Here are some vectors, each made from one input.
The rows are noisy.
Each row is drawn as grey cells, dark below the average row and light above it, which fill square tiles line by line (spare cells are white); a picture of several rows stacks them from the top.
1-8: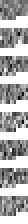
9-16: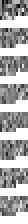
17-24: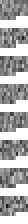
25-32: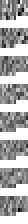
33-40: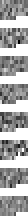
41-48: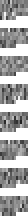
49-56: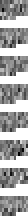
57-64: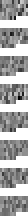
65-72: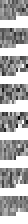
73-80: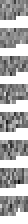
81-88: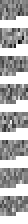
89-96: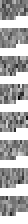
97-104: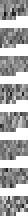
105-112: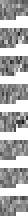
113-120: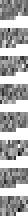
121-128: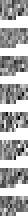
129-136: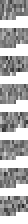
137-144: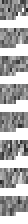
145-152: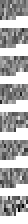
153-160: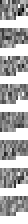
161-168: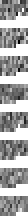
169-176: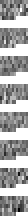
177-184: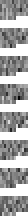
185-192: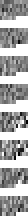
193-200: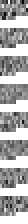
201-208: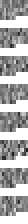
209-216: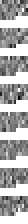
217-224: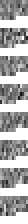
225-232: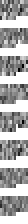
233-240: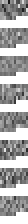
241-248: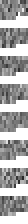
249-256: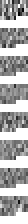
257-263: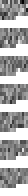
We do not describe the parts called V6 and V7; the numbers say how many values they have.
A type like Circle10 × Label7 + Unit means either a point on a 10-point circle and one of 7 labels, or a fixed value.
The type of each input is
Bool × Bool × Bool × Bool × V7 + Line5 × (Line5 + V6) × V6.
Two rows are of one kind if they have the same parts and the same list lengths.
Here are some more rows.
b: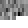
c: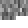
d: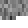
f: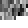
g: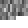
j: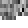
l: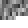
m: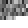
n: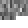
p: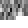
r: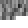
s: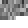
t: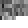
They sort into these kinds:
b, f
c, d, j, n, p, r
g, l, m, s, t

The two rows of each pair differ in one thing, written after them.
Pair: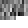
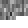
the place on one of the two 5-point lines
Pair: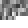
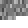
the value of V6
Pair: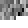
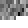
the place on one of the two 5-point lines
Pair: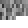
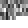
the value of V6
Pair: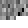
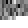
the place on one of the two 5-point lines
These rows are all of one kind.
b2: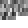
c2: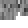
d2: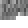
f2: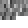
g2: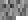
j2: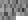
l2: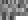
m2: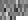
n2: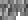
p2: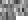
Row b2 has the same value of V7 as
c2 and j2.
